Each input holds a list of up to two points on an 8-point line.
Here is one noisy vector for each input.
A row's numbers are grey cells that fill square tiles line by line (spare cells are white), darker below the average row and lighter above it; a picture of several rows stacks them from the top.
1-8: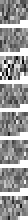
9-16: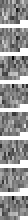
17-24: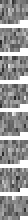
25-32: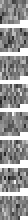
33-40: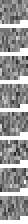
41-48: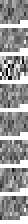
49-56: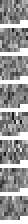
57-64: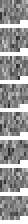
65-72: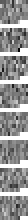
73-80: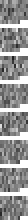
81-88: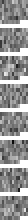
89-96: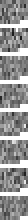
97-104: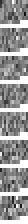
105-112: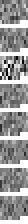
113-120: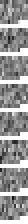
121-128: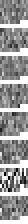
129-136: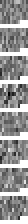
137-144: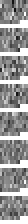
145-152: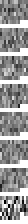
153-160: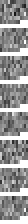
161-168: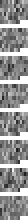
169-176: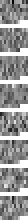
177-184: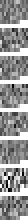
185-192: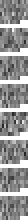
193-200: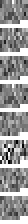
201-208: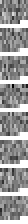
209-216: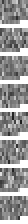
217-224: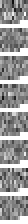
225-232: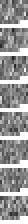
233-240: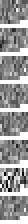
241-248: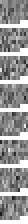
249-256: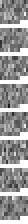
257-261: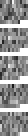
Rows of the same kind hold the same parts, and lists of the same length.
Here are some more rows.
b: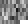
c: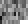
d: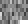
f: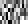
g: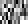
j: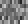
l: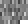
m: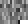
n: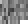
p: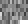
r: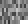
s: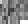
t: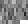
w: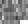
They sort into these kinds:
b, j, l, m, n, s, t, w
c, d, p, r
f, g

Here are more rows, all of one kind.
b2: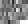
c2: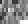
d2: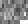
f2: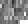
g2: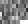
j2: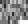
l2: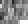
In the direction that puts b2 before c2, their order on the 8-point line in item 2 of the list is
j2, d2, g2, b2, c2, l2, f2.
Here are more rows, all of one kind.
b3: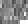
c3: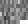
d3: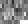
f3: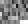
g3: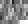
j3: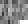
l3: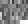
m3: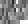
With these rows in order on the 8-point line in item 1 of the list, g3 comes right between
b3 and j3.
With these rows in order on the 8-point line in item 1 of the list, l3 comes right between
c3 and f3.
